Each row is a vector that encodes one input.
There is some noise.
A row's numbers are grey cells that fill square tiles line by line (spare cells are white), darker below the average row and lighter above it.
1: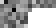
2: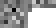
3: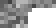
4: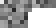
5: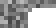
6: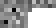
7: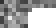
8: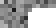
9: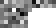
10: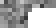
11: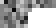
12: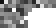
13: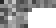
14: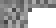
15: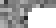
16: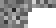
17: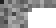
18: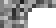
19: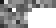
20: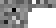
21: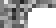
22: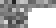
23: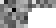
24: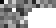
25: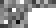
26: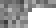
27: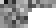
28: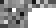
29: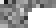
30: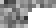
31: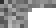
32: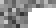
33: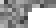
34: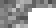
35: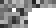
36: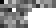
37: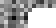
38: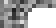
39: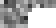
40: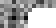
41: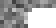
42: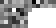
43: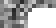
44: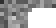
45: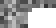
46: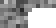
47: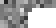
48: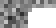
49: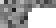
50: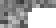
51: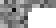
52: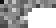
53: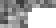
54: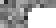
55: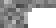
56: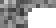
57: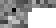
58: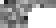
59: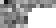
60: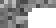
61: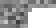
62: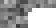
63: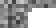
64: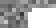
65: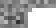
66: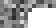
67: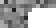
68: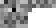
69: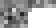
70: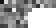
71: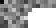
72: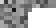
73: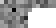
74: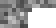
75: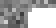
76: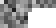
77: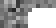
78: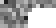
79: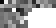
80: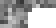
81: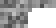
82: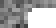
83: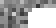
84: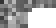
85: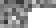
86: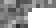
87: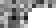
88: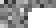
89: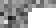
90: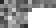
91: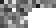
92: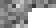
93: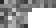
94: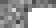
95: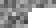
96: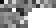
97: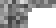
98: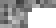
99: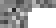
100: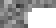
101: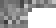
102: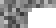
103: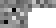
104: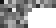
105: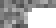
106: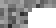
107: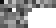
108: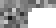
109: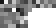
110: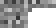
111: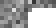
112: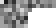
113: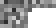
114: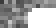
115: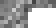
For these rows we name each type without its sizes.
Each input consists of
a true/false value, together with a list of points on a line.
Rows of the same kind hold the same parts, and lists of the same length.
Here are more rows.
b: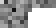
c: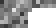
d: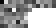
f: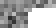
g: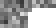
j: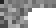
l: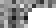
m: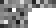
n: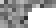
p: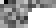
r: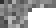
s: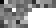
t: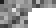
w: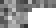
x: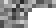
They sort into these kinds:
b, f, g, n, p
c, d, j, m, r, s, t, w
l, x

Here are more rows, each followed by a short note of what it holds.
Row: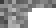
a true/false value, together with a list of one item
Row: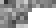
a true/false value, together with a list of two items
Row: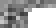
a true/false value, together with a list of two items
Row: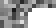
a true/false value, together with the empty list
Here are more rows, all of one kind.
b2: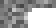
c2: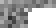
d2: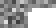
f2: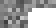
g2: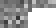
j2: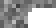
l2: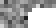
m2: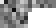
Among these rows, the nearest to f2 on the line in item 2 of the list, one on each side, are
c2 and l2.
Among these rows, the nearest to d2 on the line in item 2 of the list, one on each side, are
b2 and l2.
